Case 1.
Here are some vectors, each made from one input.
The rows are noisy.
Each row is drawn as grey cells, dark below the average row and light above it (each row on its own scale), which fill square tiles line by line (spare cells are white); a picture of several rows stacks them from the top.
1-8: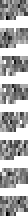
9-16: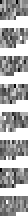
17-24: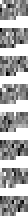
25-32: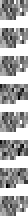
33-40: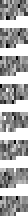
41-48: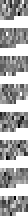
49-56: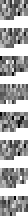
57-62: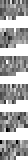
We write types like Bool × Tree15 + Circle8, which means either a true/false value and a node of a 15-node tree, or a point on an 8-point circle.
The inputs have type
Label12.
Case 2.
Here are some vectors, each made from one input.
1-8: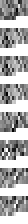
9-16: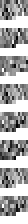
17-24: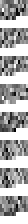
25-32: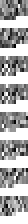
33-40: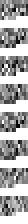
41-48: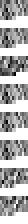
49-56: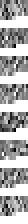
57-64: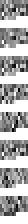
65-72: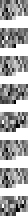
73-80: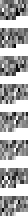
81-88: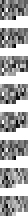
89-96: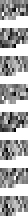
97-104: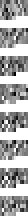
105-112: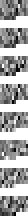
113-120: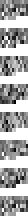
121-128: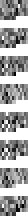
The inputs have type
Tree11.
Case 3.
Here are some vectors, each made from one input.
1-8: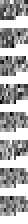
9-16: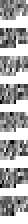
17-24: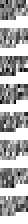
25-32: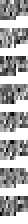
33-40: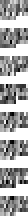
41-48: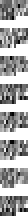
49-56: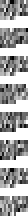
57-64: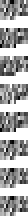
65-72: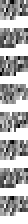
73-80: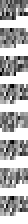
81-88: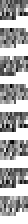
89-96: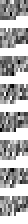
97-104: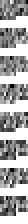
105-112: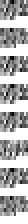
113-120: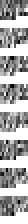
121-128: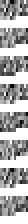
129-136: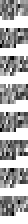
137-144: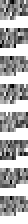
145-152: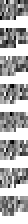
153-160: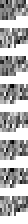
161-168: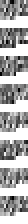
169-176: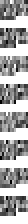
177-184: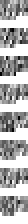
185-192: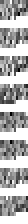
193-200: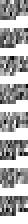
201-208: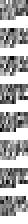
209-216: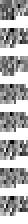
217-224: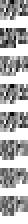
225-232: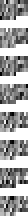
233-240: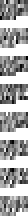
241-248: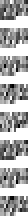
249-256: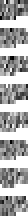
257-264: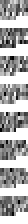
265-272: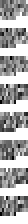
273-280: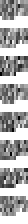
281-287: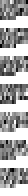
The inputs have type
Bool × Bool × Bool × Bool.
